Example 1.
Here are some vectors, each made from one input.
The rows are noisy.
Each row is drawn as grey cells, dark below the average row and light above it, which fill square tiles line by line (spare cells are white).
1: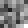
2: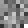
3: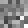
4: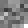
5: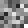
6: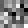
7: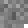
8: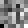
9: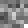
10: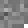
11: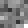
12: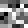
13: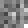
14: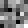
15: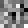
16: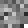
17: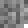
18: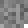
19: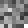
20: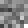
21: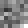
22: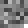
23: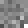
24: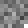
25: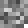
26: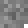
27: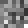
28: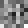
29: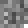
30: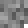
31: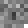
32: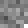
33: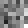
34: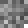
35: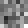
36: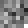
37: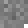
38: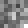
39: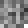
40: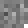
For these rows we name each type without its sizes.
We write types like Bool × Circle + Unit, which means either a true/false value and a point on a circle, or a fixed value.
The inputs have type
Line.
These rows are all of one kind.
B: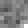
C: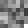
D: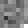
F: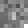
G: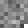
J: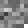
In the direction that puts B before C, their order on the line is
D, F, B, J, C, G.
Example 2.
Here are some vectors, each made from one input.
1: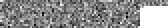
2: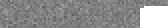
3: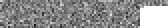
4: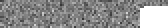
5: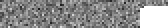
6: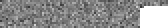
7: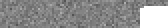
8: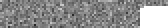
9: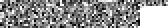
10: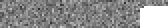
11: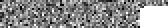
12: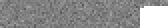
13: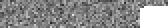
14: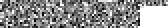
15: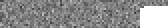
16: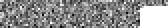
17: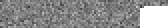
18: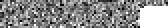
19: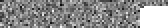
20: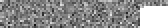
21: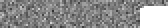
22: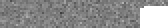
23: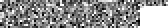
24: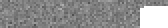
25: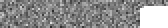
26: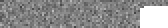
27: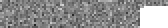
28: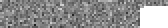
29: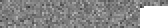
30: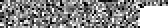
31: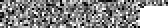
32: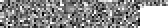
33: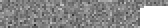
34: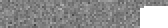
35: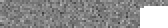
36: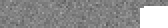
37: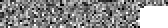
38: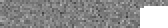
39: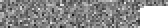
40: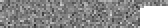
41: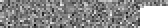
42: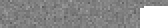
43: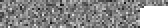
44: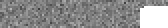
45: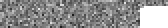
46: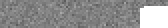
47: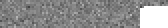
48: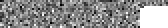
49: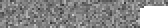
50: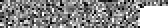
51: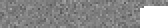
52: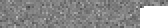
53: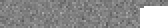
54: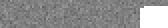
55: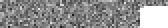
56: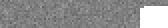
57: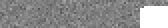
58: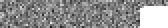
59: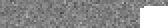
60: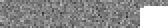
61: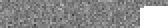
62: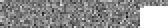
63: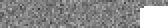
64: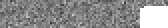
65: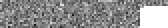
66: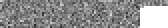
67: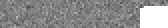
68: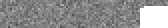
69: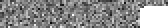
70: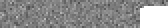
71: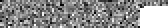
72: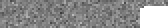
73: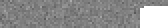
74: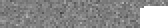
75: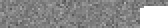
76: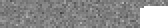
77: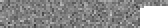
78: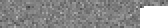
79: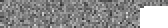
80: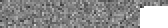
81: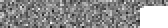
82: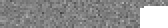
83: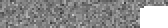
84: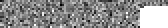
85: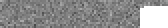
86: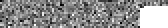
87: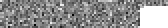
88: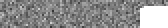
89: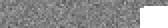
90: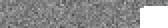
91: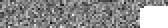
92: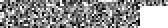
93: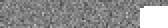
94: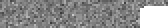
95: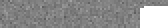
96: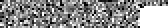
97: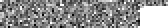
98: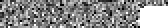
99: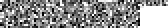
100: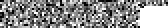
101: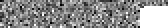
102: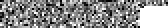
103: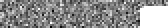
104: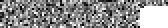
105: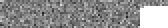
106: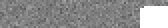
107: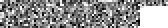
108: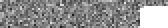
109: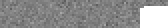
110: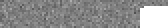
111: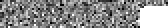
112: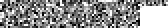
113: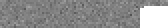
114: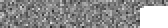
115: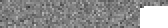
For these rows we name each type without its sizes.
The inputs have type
Line.
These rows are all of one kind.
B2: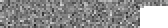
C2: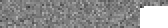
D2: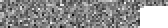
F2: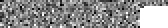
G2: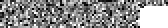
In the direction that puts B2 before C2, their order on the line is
G2, B2, F2, D2, C2.
